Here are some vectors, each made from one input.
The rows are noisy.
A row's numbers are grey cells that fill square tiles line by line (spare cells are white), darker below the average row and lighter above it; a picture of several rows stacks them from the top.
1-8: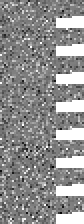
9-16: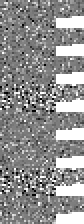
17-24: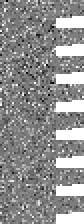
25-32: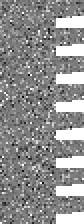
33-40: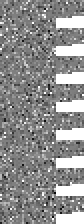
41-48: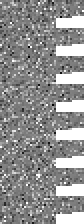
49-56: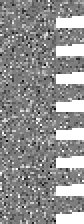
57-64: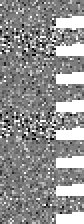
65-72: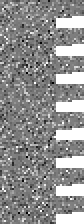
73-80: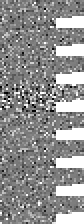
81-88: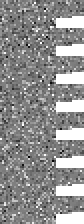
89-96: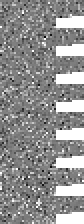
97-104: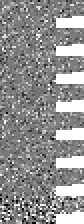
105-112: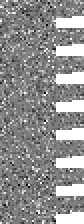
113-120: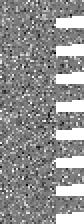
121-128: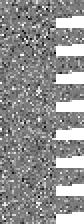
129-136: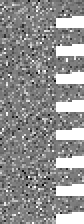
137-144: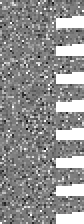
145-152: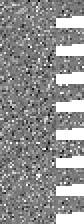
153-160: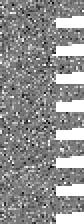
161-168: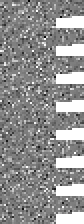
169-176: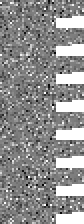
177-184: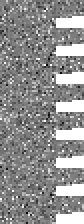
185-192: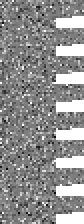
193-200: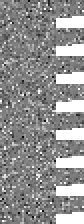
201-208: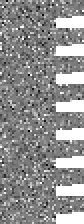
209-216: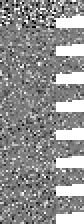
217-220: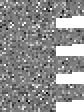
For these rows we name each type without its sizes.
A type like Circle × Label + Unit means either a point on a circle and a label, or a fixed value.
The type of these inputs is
(Bool × Bool × Bool + Label) × Tree + Unit.
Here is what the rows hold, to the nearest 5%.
About 5% of them hold a fixed value. The rest hold a node of a tree, together with either a label, or three true/false values.
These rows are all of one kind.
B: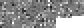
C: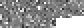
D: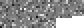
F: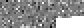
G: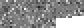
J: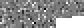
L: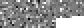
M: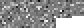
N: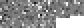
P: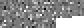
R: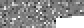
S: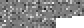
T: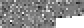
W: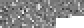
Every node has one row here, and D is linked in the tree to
G.
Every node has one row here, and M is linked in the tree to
R.
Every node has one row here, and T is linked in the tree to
G, S and W.
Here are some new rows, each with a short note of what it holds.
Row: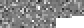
a node of a tree and three true/false values
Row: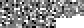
a fixed value
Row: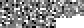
a fixed value
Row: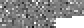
a label and a node of a tree
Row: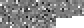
a label and a node of a tree
